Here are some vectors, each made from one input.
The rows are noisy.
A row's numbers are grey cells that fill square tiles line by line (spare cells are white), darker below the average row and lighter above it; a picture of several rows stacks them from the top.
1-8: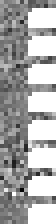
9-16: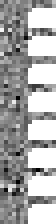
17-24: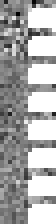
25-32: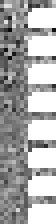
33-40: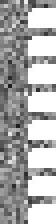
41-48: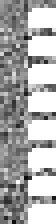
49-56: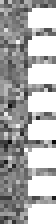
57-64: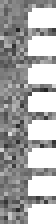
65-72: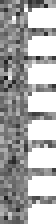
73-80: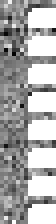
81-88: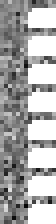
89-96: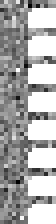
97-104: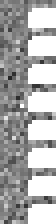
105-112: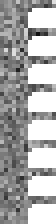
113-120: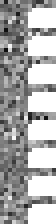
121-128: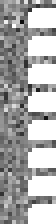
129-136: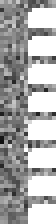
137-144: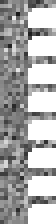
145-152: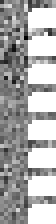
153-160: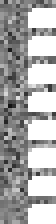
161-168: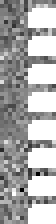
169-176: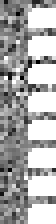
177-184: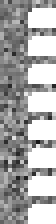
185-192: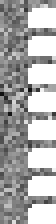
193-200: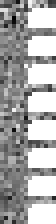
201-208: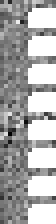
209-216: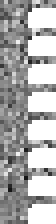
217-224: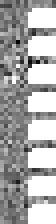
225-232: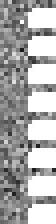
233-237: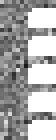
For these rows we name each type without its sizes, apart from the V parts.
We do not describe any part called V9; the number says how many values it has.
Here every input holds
either a fixed value, or a label and a value of V9, or three true/false values.
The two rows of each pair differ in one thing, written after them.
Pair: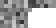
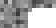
the label
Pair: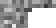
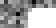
the label
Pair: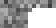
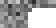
the label
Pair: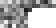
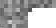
the label
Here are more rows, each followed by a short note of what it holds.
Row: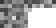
a fixed value
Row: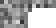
a fixed value
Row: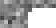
three true/false values
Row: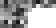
a label and a value of V9
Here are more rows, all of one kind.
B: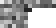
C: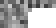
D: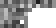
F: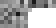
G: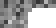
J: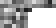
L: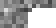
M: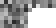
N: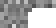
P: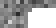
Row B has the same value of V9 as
G, L and P.
